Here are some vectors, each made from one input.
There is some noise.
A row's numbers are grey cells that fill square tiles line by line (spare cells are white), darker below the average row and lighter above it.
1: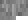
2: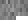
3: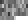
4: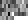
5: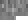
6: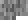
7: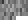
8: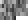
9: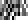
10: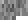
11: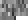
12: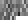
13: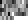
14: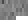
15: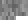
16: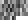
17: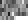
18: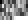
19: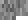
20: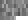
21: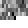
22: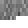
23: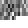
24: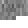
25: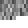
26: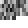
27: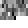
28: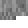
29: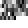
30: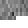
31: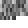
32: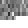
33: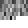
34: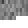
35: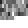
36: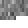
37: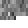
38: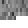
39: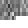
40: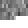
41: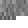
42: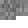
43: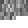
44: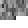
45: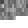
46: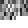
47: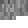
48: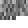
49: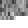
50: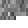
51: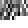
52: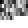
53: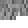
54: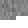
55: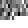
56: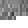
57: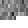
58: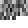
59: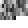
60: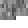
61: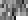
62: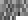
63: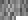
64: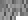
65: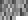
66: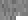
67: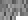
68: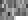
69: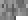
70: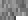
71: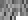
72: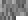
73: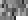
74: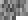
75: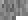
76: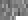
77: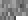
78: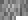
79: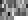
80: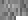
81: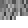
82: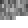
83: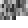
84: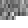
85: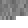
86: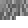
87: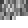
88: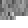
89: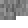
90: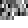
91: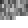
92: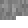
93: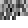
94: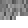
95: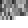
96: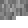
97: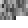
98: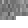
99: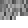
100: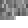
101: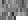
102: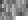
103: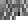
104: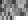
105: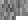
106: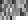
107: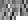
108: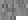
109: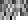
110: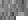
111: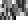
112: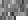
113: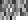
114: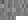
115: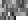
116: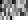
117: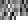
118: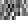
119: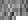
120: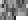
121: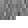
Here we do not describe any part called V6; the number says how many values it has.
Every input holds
either one of 5 labels and a true/false value, or a point on a 5-point line and a value of V6.
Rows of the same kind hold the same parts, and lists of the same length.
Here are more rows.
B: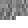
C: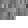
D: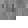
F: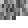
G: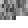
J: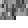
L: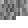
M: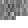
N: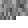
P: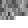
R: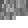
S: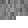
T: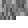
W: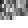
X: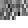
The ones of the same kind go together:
B, C, N, R, S, T, W, X
D, F, G, J, L, M, P

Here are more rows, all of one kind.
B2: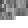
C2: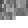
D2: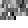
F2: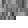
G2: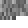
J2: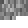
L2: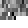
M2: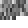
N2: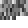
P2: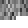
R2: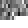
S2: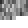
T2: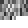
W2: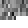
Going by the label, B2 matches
C2, J2, M2 and N2.
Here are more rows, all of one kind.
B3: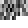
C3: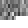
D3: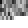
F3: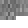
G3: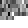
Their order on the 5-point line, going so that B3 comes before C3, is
B3, C3, D3, F3, G3.
